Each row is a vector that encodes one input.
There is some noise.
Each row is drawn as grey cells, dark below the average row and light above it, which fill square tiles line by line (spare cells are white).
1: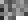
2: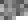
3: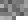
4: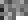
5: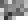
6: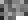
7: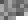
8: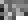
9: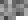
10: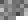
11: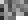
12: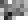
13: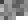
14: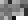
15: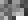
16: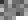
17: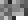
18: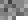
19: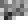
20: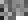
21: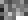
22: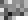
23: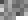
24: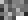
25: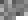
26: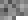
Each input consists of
a point on a 5-point line.
